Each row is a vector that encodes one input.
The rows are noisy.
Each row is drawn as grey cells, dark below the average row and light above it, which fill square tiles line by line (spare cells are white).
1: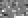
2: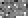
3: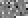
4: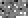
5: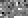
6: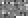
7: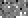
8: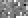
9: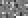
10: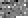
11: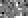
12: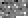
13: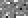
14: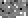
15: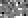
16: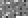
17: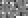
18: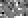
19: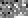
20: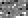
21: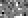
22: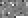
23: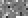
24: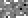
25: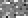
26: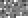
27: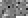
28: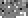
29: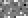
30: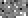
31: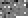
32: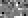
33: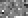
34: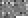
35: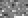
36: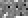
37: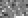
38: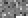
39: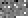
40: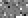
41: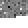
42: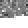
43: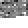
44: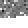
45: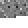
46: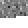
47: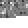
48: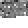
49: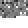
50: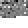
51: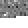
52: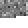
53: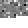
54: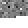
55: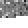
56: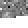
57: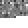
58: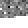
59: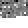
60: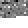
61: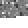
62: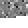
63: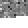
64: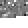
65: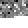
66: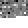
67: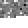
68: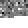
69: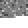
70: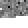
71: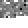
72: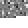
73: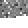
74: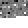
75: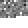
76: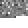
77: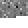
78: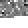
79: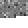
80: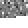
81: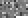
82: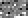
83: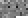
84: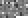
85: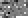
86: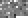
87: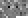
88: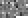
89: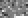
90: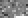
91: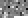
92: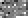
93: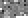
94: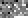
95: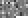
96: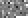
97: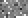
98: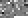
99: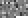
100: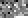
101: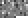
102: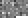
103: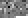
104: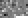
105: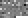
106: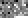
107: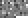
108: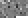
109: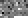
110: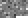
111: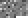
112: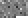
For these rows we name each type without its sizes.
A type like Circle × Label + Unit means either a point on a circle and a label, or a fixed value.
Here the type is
List(Line) × (Tree + Unit).
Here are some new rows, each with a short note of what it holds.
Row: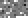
a node of a tree, together with a list of one item
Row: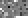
a node of a tree, together with a list of two items
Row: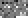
a list of two items
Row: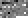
a list of two items
